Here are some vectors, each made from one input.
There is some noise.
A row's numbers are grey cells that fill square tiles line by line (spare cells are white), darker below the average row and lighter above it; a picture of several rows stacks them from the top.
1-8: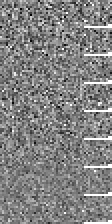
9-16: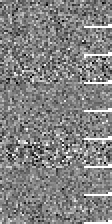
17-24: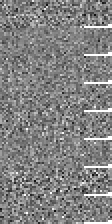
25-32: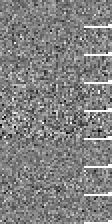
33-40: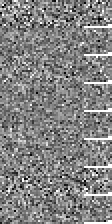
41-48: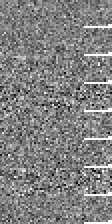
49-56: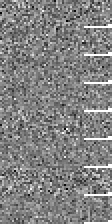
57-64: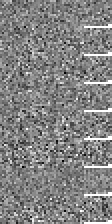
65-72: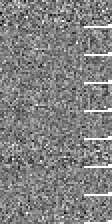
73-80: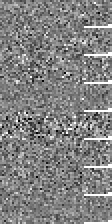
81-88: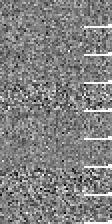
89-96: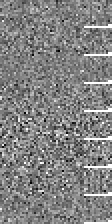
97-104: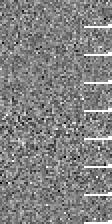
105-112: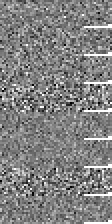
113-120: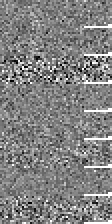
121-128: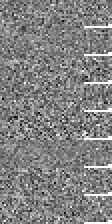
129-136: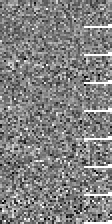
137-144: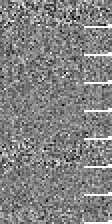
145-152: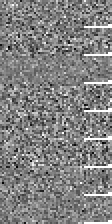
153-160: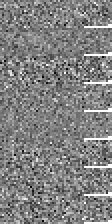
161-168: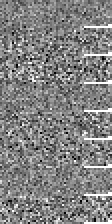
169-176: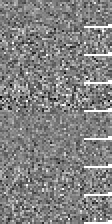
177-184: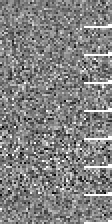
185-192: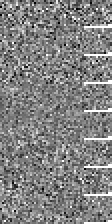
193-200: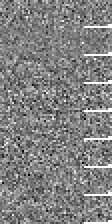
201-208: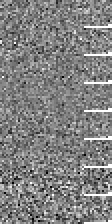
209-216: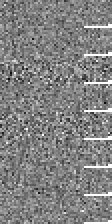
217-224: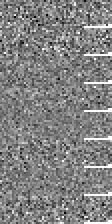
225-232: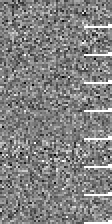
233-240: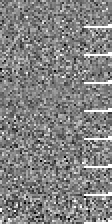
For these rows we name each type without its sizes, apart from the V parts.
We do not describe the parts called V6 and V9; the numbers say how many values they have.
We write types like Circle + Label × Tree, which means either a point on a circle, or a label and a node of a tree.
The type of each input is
(Label + Line) × V6 + V9.
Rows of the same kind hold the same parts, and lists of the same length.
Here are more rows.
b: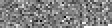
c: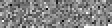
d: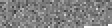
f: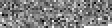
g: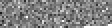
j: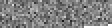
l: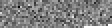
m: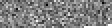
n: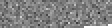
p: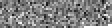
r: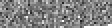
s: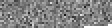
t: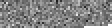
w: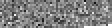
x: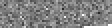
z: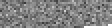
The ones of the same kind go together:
b, g, r
c, d, j, l, w
f, m, n, p, s, t, x, z

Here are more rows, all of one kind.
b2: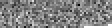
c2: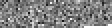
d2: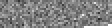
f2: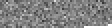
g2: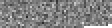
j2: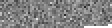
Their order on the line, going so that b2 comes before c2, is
b2, g2, j2, c2, f2, d2.
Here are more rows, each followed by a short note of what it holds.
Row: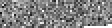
a value of V9
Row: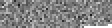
a label and a value of V6
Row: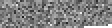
a label and a value of V6
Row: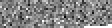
a value of V9
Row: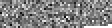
a value of V9
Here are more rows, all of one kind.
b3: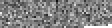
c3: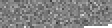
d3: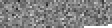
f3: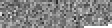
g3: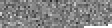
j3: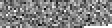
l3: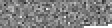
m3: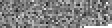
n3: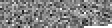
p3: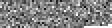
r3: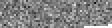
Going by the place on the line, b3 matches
f3, g3 and l3.
